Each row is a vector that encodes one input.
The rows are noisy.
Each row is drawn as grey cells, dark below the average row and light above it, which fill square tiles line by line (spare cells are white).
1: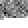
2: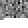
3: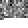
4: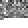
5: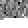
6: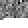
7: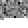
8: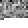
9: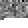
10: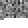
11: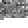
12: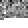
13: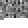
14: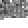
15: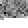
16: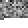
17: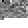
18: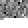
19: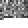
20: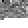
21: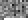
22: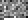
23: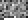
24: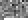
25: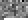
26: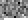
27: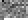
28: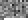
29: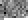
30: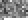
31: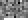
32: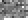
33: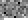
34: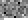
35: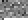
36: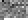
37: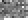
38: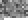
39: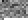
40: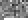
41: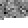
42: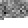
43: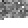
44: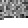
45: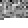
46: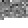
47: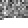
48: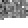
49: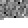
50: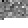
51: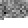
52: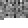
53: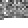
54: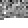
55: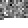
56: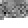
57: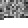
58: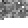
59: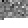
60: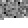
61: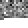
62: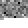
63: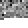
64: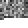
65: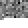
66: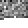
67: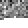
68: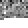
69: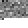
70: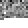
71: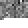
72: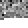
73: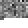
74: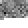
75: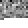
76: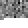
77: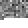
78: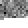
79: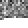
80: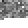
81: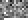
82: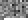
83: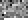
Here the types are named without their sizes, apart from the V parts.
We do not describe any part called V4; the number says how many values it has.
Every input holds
either a point on a circle, a true/false value and a value of V4, or a point on each of two lines.
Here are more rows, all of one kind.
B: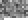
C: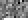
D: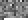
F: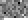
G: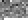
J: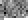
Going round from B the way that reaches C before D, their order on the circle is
B, J, F, C, D, G.
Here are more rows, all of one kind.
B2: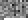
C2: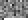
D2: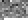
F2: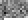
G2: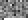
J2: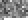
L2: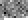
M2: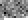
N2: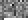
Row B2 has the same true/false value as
D2, L2 and M2.
